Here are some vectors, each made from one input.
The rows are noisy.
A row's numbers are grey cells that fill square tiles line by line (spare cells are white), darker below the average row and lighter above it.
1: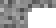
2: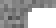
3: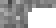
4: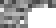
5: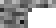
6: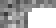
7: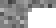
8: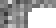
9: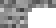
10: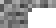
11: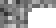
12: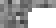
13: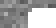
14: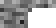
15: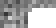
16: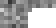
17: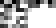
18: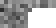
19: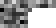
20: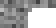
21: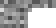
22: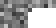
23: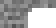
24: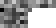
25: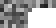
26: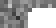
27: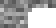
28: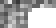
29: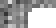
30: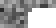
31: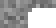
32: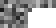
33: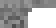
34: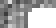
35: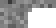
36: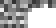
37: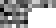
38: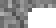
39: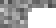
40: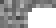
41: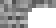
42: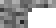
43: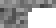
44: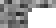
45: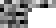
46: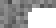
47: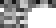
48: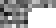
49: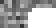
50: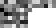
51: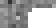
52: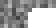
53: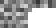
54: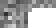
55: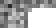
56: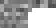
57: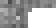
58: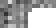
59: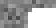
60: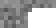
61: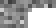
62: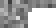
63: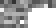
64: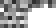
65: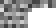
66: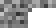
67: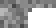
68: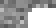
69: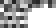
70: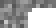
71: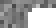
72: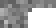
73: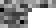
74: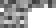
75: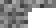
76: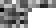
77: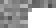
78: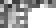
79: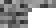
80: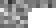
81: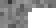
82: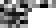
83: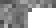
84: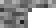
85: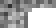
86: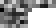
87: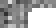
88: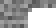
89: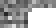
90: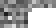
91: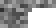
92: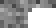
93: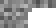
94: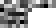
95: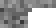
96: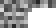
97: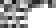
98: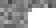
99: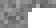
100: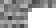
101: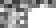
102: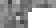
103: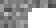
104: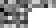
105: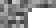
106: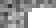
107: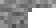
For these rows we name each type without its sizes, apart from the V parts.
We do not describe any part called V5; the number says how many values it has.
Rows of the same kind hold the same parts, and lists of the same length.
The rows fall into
4 kinds.
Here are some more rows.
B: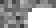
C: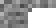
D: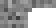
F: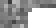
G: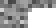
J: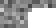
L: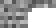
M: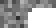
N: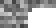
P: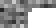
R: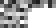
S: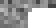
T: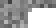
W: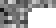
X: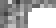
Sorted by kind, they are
B, J, M, P, S
C, N
D, F, G, L, R, T
W, X

